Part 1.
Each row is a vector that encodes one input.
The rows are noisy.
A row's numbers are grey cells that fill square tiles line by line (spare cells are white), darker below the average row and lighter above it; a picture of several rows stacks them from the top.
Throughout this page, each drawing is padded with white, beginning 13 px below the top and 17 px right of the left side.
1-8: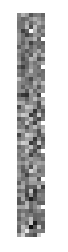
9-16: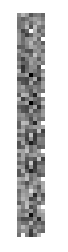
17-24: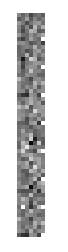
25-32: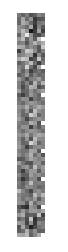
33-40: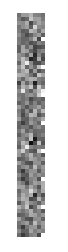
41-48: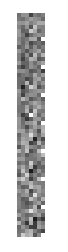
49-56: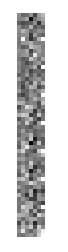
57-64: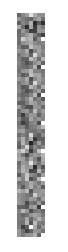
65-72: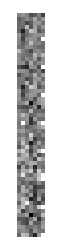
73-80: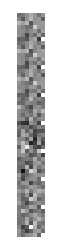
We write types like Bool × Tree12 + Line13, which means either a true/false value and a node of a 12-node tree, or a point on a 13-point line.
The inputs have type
Bool × Bool × Bool + Tree9 + Unit.
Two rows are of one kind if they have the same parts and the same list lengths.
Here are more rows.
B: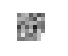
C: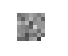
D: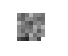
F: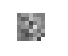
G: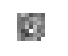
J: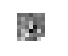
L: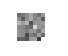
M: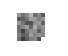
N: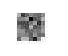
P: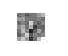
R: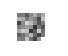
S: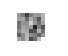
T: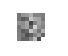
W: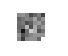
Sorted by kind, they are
B
C, D, F, G, L, M, T, W
J, N, P, R, S

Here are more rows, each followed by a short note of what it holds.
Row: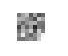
a fixed value
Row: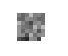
three true/false values
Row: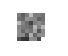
three true/false values
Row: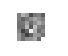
three true/false values
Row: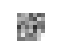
a fixed value
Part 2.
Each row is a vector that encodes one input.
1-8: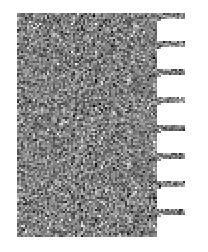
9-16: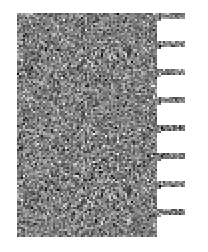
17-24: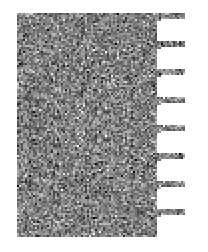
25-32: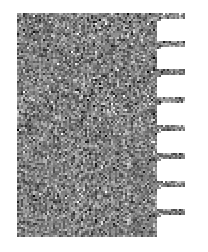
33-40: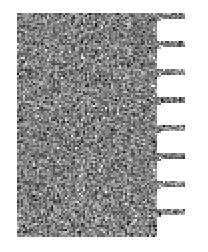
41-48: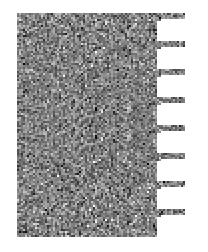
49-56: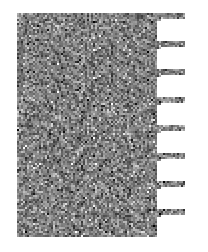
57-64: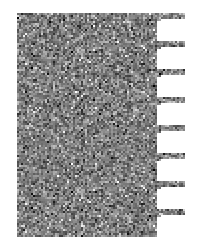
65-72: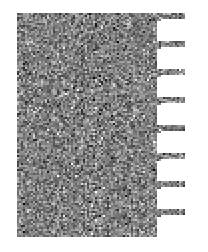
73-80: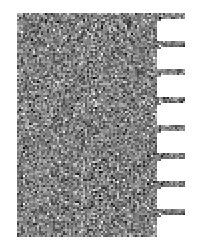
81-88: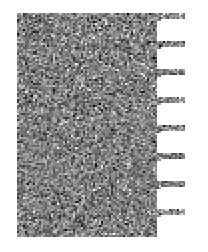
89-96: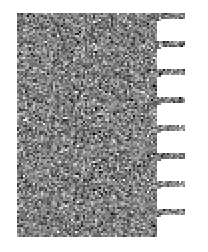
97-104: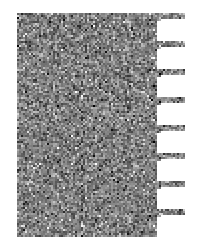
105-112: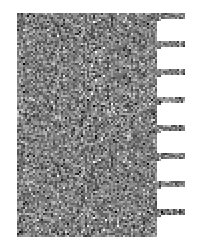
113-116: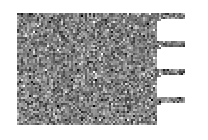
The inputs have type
Bool × Circle15.
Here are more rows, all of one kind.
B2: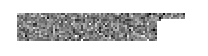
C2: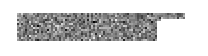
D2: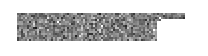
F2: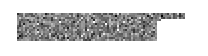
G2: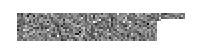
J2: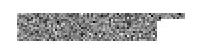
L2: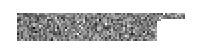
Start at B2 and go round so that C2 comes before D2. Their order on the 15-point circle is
B2, F2, J2, C2, D2, L2, G2.
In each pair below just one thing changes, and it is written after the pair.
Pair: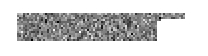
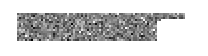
the true/false value
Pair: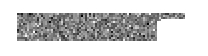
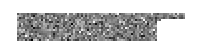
the place on the 15-point circle
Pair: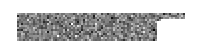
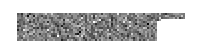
the true/false value
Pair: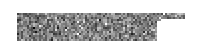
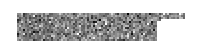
the true/false value
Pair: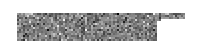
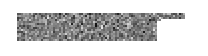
the true/false value
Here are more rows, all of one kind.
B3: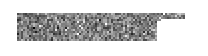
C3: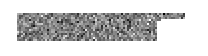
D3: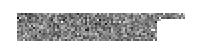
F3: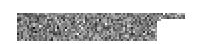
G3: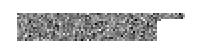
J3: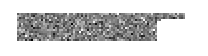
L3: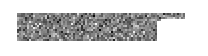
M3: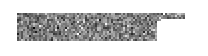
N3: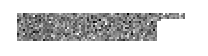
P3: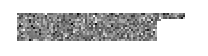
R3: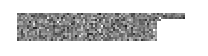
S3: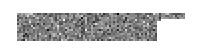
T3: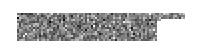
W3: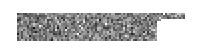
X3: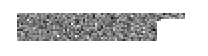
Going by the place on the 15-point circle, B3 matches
F3, M3, N3 and W3.
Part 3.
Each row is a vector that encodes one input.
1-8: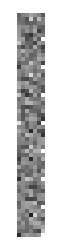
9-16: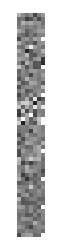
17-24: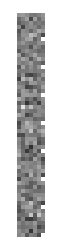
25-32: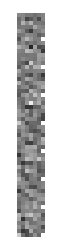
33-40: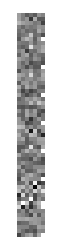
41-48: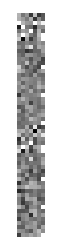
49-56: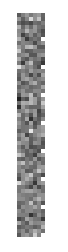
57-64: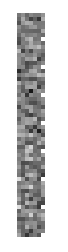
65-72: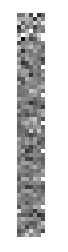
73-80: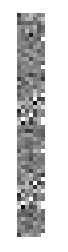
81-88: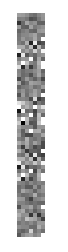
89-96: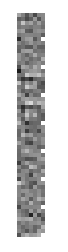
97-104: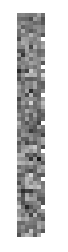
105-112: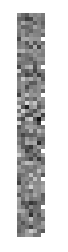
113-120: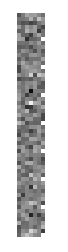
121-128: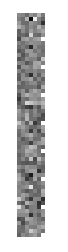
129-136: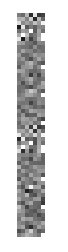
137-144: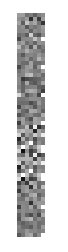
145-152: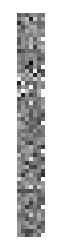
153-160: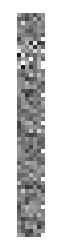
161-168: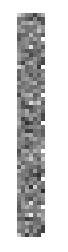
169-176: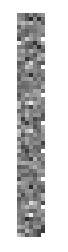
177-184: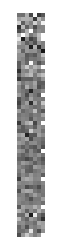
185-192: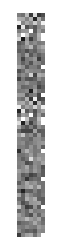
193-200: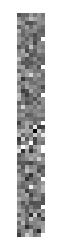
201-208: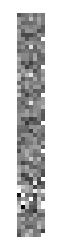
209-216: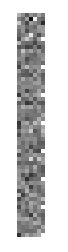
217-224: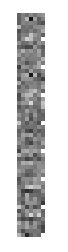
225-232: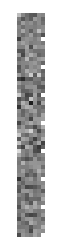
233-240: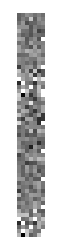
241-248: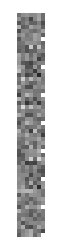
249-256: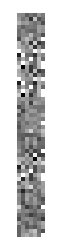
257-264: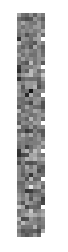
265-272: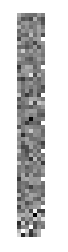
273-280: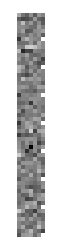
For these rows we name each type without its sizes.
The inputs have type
(Bool × Bool × Bool × Bool × Bool + Unit) × Line.
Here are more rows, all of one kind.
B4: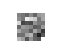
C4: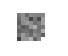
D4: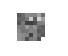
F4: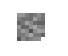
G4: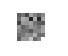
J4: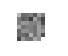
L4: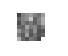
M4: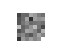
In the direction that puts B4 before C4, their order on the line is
B4, J4, F4, D4, L4, C4, M4, G4.
